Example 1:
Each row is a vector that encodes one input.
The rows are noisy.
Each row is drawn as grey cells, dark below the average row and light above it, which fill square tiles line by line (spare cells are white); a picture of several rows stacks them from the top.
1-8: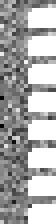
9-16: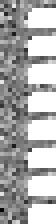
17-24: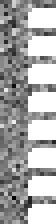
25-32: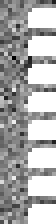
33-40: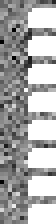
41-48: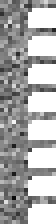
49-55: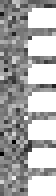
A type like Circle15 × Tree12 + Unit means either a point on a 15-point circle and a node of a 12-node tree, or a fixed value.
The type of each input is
Label6 + Line4 × Line4.
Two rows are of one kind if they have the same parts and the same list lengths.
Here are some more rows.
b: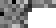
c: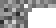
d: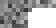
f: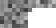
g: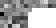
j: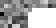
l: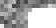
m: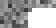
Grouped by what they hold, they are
b, g, j
c, d, f, l, m

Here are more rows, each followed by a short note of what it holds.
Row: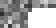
a point on each of two 4-point lines
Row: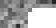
one of 6 labels
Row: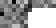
a point on each of two 4-point lines
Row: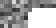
a point on each of two 4-point lines
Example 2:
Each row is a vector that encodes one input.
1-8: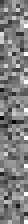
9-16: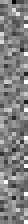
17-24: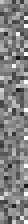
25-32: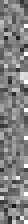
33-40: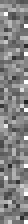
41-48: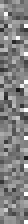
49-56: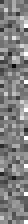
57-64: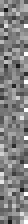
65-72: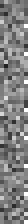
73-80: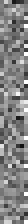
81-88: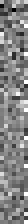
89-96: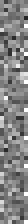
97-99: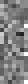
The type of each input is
Tree11 + Tree12.
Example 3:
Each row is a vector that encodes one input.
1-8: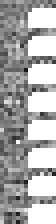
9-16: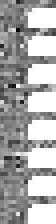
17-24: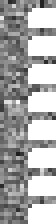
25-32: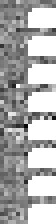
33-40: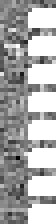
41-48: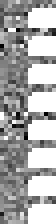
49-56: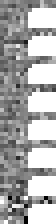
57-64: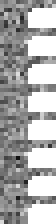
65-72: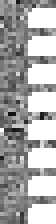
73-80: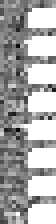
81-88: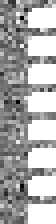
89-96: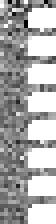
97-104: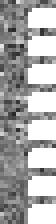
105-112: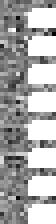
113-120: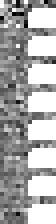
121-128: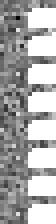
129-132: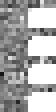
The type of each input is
List2(Line7).
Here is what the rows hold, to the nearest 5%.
All of them are lists of up to two points on a 7-point line: about 5% are empty, 40% hold one and 55% two.
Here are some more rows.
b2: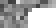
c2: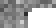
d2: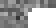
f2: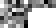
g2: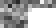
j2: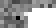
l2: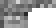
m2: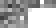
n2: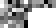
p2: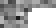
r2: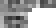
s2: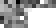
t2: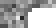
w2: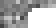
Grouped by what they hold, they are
b2, c2, l2, m2, p2, t2, w2
d2, g2, j2, r2, s2
f2, n2

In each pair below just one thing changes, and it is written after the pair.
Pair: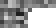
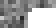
the place on the 7-point line in item 2 of the list
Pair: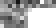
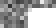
the place on the 7-point line in item 2 of the list
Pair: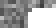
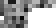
the place on the 7-point line in item 2 of the list
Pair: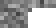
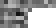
the place on the 7-point line in item 1 of the list
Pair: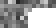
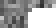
the place on the 7-point line in item 1 of the list
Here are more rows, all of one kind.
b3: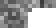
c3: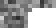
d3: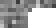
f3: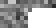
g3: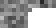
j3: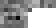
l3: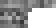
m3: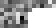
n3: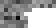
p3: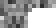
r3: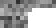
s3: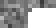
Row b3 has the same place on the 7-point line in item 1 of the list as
c3, g3 and s3.
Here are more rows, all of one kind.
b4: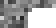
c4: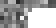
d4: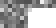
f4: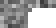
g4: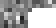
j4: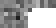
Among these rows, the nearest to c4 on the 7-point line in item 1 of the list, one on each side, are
d4 and j4.
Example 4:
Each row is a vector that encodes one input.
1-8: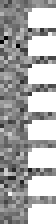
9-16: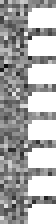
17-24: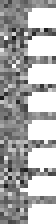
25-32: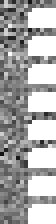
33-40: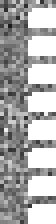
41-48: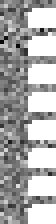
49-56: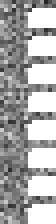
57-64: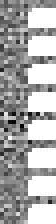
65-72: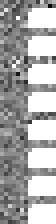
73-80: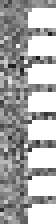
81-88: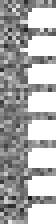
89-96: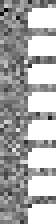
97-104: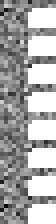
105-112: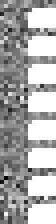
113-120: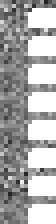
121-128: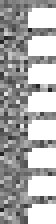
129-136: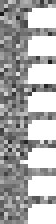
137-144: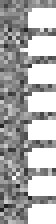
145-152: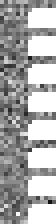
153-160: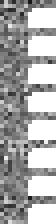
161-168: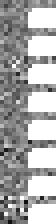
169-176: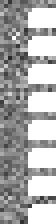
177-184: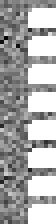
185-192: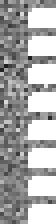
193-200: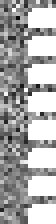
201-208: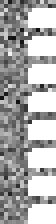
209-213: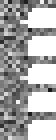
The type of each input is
Line4 + Line5.
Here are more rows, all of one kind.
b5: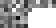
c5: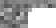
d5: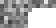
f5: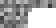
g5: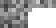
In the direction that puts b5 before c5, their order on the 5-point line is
b5, g5, c5, f5, d5.
